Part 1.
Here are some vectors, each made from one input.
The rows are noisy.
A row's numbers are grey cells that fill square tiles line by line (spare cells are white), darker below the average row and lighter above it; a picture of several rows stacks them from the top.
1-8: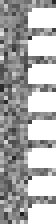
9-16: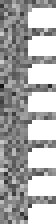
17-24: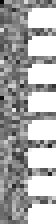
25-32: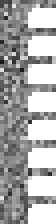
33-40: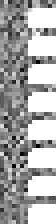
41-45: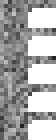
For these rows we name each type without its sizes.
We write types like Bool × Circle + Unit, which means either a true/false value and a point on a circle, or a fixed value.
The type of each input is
Label.
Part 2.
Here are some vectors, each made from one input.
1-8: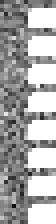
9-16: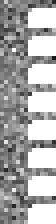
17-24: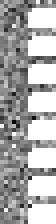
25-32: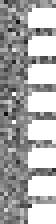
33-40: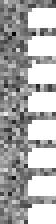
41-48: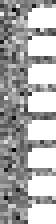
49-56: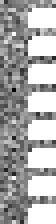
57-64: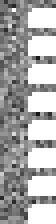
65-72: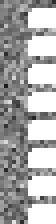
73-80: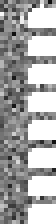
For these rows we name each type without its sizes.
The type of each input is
Bool × Bool × Bool + Unit.
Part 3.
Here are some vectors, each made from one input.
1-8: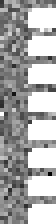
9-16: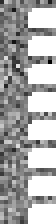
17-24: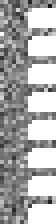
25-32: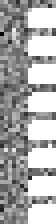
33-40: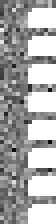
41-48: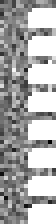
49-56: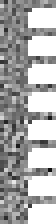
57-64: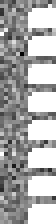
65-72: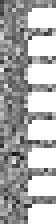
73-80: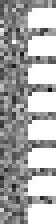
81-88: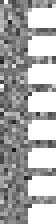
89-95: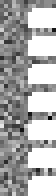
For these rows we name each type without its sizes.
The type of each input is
Label.
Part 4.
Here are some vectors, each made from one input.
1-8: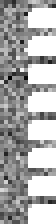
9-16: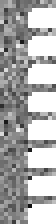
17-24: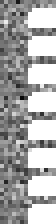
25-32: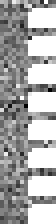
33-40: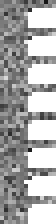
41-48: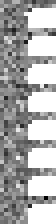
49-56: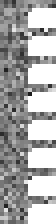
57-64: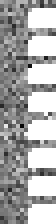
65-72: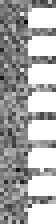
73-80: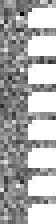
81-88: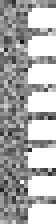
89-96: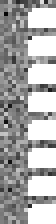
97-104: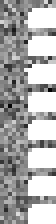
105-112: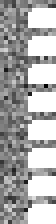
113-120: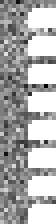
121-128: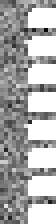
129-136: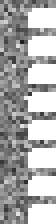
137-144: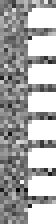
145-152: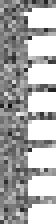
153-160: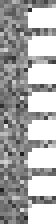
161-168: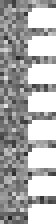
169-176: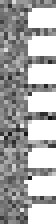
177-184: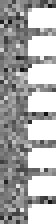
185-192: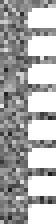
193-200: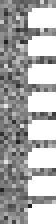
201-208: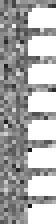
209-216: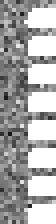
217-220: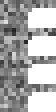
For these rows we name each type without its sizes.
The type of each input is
Circle.
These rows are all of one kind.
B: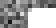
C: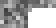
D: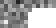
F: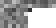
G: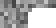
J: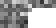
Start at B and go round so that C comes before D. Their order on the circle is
B, J, F, C, D, G.
